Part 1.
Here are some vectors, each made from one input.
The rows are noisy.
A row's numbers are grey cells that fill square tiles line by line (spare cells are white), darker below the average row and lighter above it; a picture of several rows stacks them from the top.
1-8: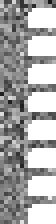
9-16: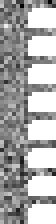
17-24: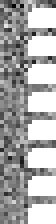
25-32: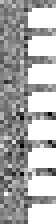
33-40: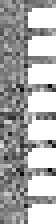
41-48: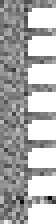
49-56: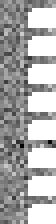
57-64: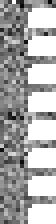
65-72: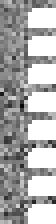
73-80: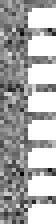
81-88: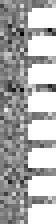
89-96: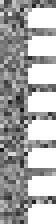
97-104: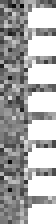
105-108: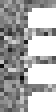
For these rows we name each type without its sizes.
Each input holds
either a point on a circle, or a point on a line and a node of a tree.
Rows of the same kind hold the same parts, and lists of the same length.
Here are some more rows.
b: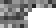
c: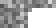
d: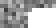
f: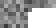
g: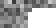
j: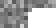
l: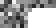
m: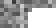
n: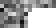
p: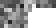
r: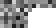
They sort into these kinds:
b, l, n, p, r
c, d, f, g, j, m

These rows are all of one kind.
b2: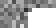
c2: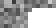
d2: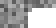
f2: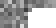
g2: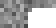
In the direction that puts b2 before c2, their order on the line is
b2, f2, c2, g2, d2.
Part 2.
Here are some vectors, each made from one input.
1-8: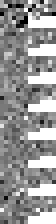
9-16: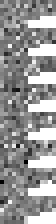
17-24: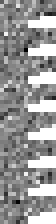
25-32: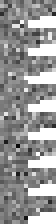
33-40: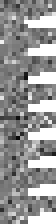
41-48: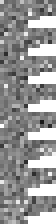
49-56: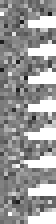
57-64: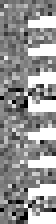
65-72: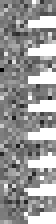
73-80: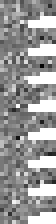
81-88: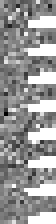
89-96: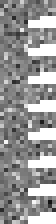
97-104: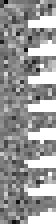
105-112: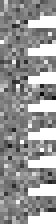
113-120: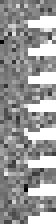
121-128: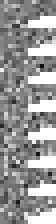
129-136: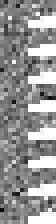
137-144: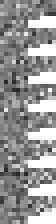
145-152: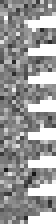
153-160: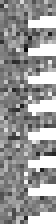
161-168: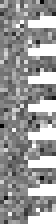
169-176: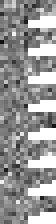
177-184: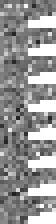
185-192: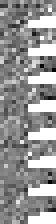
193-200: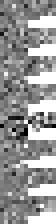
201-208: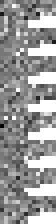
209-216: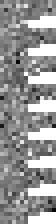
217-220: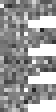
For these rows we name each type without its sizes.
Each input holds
either a point on a circle, a label and five true/false values, or a fixed value.
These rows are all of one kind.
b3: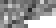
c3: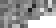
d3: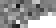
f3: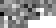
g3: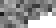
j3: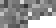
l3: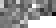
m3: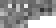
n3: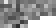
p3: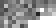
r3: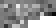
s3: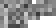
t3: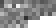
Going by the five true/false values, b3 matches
f3 and p3.
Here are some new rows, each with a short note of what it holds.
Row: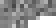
a point on a circle, a label and five true/false values
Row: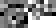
a fixed value
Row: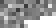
a point on a circle, a label and five true/false values
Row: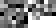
a fixed value
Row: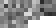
a point on a circle, a label and five true/false values
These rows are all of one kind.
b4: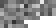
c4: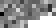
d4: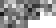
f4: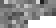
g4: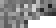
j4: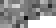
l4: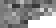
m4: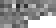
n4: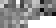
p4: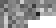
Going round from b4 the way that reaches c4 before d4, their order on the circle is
b4, c4, n4, p4, g4, j4, l4, f4, m4, d4.
